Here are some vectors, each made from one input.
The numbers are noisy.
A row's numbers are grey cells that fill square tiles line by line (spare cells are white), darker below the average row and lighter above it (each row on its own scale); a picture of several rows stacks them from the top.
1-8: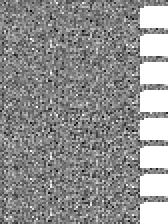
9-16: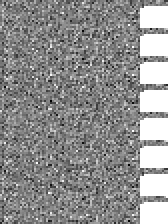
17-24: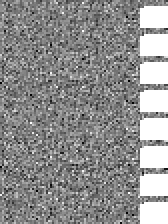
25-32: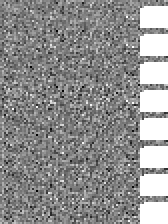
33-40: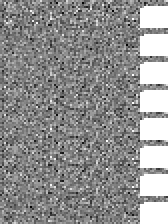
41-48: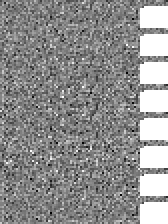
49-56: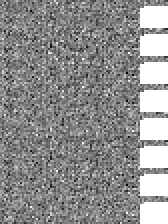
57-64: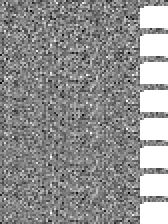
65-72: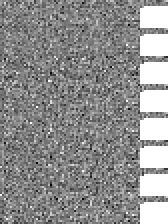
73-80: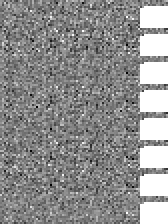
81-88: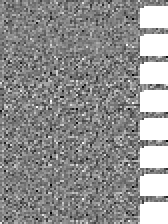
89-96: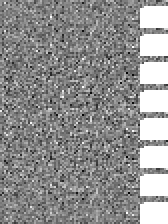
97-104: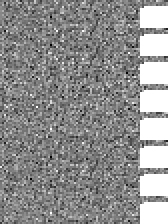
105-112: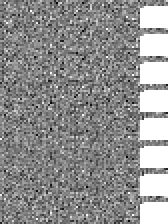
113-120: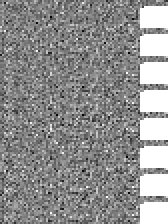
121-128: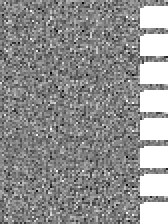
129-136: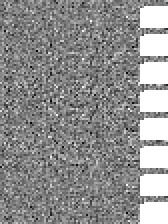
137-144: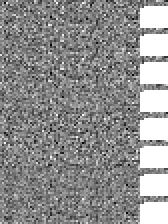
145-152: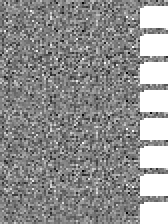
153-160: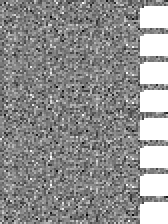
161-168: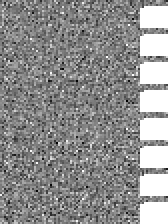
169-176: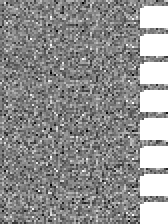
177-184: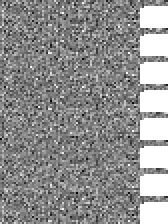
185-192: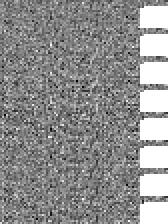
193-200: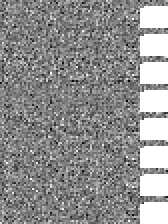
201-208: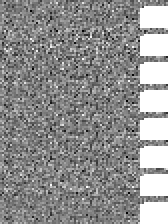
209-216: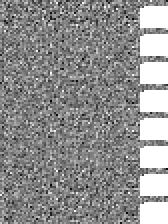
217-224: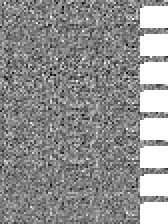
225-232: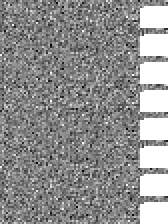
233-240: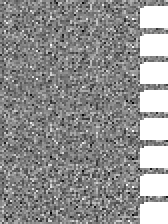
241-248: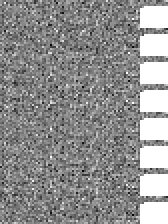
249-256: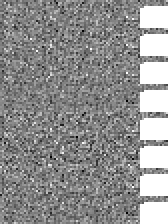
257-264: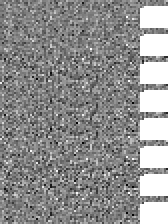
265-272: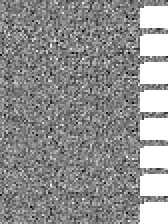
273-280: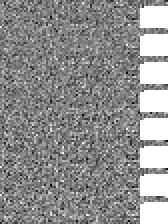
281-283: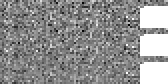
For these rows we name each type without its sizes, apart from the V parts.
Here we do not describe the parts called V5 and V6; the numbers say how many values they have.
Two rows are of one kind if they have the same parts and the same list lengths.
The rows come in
2 kinds.
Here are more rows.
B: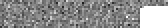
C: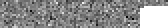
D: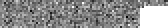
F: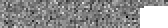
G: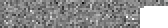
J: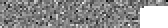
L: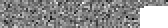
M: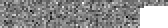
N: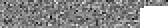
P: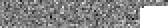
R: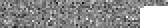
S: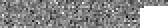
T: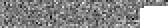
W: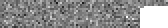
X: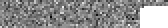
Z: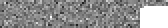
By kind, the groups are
B, G, J, N, P, R, T, W, X
C, D, F, L, M, S, Z

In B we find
a true/false value, a value of V5 and a value of V6.
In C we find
a point on a line, a true/false value and a value of V6.
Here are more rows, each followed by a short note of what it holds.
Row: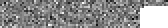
a true/false value, a value of V5 and a value of V6
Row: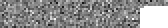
a true/false value, a value of V5 and a value of V6
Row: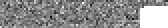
a true/false value, a value of V5 and a value of V6
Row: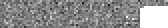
a true/false value, a value of V5 and a value of V6
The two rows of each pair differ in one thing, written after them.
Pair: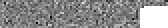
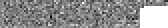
the value of V6
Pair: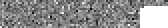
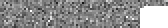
the true/false value
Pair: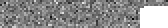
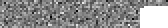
the value of V6
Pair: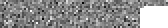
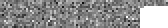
the value of V6
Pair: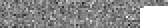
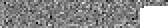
the true/false value
